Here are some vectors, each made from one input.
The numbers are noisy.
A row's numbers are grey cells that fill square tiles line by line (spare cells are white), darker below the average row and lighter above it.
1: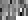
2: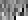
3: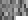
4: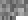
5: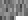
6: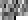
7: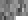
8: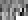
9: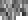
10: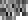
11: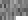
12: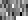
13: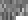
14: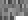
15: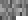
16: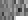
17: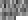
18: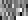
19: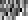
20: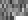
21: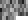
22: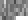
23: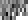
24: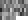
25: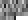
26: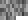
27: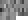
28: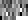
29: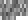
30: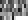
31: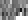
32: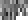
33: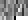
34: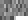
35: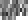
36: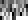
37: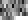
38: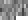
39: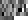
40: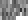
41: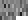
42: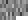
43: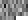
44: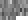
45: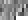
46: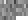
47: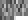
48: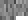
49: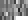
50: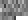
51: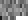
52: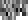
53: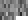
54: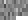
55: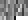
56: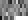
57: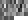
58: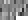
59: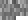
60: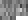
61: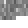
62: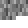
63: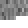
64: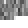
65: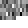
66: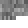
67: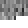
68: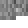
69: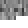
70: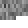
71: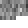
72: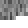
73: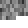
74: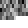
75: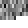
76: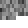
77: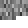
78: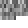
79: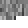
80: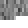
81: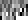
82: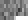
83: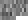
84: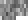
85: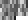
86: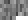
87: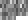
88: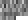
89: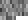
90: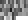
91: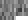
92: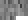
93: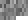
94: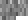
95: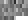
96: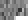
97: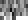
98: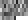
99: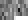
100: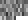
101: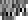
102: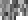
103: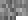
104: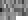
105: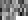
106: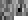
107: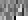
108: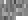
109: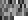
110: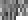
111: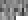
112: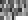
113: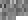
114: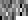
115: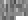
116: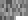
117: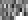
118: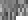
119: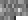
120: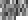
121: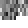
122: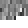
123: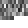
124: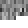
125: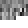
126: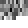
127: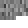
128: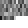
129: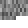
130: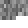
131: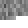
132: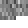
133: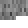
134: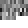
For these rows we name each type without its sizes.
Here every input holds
a list of points on a line.
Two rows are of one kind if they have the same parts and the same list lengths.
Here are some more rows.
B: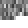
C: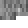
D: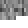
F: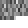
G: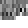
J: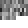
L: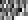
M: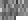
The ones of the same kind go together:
B, C, F
D, J
G, M
L

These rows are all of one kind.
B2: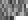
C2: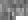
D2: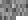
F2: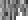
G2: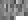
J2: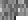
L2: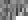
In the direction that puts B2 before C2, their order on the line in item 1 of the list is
B2, J2, C2, F2, L2, D2, G2.
